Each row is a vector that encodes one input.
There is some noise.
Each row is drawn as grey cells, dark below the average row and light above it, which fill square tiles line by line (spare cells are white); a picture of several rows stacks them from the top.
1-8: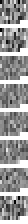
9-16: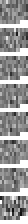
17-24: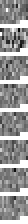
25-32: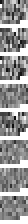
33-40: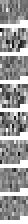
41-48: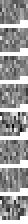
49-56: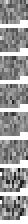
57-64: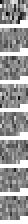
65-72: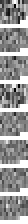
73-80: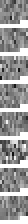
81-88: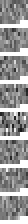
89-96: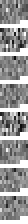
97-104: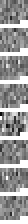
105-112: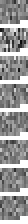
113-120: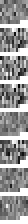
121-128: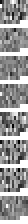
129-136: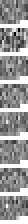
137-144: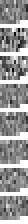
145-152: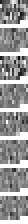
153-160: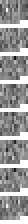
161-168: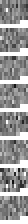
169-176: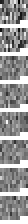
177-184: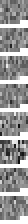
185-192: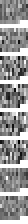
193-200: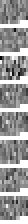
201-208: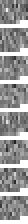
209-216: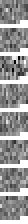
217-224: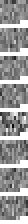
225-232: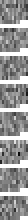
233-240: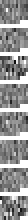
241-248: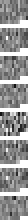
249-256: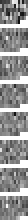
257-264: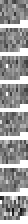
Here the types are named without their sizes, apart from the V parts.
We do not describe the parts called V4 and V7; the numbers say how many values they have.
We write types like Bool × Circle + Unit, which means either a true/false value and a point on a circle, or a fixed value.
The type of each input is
List(Line) + V4 × V7.
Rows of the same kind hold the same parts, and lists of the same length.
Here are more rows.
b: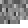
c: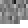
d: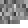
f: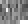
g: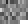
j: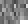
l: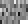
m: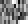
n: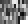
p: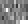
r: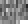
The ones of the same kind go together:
b, j, p
c, f
d, g, r
l
m, n

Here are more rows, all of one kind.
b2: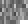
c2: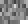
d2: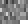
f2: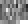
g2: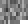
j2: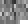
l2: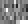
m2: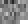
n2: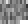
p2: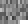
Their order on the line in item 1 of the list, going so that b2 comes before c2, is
b2, c2, j2, m2, d2, g2, p2, n2, f2, l2.
